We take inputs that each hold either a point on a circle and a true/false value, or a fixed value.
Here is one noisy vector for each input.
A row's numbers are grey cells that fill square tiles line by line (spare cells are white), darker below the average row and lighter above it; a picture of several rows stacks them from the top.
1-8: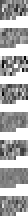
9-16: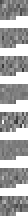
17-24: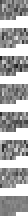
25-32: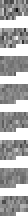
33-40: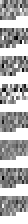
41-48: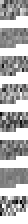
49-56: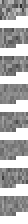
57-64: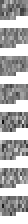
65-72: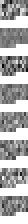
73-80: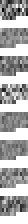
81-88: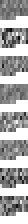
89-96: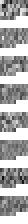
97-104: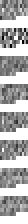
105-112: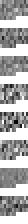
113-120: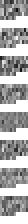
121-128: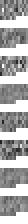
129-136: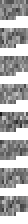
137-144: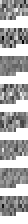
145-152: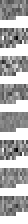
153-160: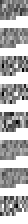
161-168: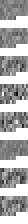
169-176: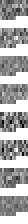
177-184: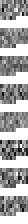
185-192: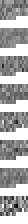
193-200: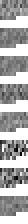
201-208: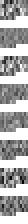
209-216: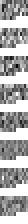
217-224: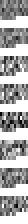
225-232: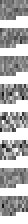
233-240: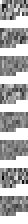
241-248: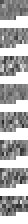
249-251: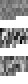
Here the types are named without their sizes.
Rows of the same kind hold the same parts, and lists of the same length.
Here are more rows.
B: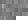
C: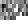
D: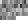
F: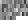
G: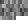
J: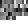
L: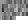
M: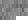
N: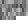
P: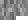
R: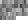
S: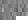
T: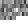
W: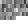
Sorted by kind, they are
B, D, F, G, L, M, N, P, R, S, T, W
C, J

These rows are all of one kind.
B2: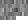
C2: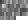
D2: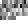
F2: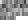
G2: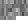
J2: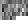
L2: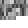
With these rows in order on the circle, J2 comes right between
B2 and C2.
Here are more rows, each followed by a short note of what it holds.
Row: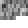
a point on a circle and a true/false value
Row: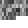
a point on a circle and a true/false value
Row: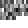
a fixed value
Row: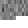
a point on a circle and a true/false value
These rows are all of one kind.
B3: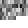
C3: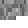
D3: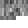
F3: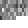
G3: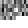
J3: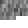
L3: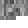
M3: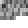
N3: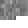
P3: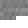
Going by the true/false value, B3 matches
C3 and J3.
